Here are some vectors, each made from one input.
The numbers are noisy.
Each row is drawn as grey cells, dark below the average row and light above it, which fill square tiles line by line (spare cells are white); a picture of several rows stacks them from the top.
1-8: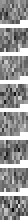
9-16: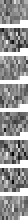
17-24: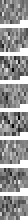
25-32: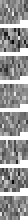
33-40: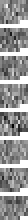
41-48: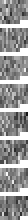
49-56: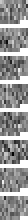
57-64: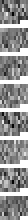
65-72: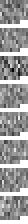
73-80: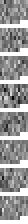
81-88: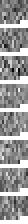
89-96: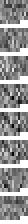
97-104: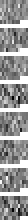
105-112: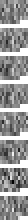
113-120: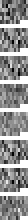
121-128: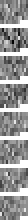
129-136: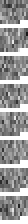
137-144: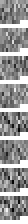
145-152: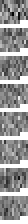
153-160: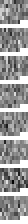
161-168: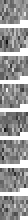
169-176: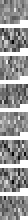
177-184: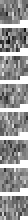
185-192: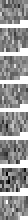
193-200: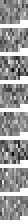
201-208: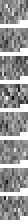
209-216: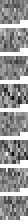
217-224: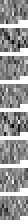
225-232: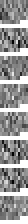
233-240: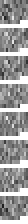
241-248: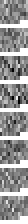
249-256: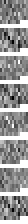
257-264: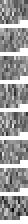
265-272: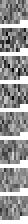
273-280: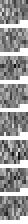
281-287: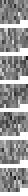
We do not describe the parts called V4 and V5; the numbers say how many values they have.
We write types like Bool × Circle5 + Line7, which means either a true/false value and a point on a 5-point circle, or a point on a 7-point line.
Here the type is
(Bool × V5 + Label10) × Label6 + Unit + V4 × V4.
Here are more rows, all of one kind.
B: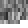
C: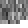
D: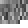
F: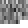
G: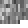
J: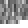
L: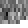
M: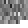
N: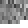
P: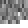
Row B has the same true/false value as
N and P.
